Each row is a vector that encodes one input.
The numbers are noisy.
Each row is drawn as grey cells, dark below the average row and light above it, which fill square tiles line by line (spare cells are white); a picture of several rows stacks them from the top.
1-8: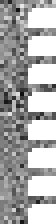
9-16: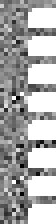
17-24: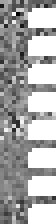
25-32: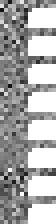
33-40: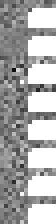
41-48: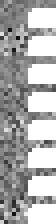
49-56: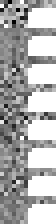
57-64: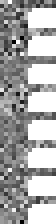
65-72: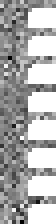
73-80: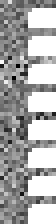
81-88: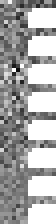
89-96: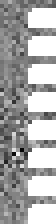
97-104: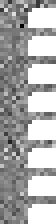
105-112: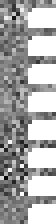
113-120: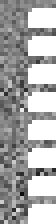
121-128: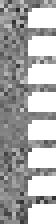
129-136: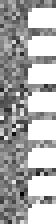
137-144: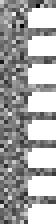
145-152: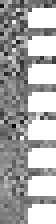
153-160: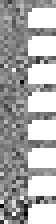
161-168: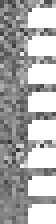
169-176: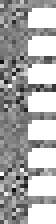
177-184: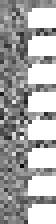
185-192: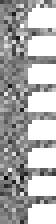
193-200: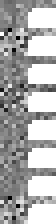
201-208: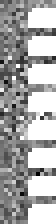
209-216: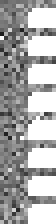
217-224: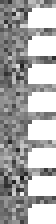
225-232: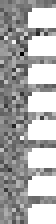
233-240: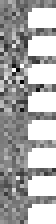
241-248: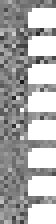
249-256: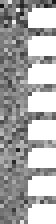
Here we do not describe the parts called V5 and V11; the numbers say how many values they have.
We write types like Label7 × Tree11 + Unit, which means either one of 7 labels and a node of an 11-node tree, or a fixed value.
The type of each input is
Bool × Circle6 + Unit + V5 × V11.
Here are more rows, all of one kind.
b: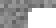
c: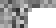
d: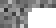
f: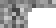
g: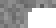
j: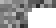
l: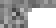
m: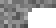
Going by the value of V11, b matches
f and l.
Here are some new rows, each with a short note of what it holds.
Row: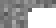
a point on a 6-point circle and a true/false value
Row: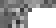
a fixed value
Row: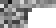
a fixed value
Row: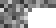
a value of V5 and a value of V11
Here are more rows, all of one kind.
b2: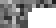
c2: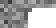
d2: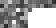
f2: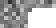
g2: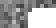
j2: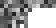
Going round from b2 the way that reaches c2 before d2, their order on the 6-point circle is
b2, c2, f2, j2, g2, d2.
